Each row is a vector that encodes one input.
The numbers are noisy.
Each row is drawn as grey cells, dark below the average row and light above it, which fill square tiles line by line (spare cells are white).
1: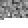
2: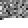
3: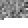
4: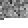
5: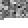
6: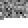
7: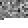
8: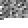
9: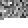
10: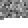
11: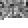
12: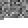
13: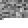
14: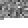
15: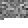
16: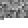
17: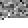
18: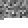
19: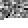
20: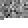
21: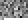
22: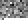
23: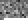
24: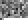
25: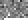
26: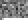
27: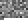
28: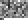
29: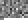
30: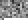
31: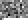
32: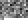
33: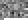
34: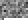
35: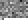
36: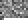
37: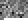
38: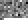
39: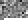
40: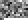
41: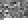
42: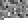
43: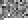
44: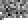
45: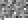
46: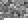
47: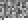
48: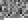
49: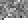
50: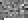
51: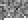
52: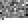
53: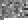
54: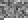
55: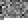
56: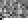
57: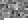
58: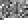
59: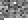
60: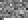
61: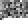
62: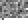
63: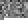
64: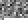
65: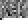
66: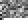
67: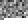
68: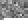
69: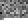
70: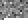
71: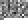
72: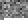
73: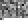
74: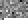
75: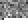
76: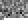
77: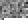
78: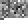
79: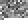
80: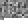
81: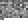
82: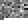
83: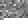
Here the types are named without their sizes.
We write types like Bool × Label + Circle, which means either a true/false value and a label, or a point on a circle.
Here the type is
Line × Tree × Tree.
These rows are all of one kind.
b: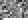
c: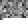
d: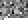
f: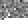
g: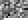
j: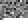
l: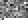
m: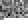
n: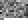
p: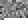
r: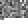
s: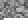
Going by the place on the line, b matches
c, j, m and s.
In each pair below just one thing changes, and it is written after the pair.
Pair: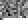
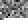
the node of one of the two trees
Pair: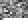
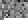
the node of one of the two trees
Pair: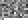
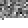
the node of one of the two trees
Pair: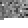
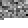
the place on the line
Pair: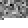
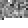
the node of one of the two trees
